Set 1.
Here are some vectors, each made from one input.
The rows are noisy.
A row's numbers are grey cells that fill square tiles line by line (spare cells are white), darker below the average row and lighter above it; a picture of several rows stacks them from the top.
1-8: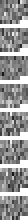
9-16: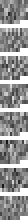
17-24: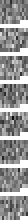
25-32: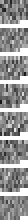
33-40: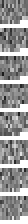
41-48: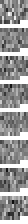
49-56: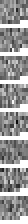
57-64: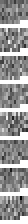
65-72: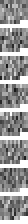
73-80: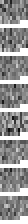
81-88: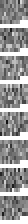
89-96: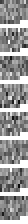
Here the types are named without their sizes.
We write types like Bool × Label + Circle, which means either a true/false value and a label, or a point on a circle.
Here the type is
(Bool × Bool × Bool + Unit) × Line + Tree.
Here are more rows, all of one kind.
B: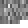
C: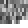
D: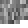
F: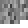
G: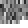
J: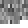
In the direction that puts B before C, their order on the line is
G, J, F, B, D, C.
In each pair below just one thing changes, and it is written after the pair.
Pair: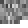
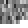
the place on the line
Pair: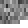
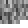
the place on the line
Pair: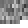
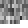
one of the three true/false values
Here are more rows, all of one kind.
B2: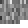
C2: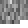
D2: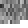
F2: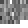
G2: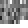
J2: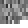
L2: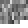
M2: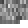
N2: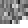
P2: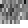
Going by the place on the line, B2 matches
F2, G2, L2 and M2.
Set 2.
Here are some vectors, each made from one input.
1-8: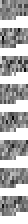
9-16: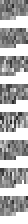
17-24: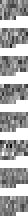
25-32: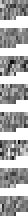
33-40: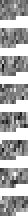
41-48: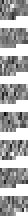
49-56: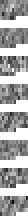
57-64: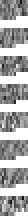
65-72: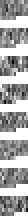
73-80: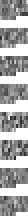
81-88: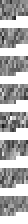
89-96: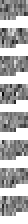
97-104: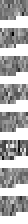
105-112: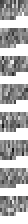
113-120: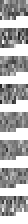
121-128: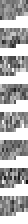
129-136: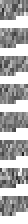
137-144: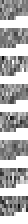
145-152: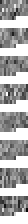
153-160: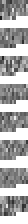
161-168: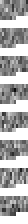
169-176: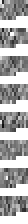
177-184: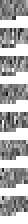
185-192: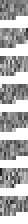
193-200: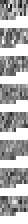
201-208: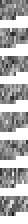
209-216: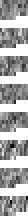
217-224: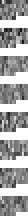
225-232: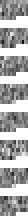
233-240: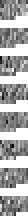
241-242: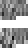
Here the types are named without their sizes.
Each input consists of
either a point on each of two circles, or a fixed value, or five true/false values.
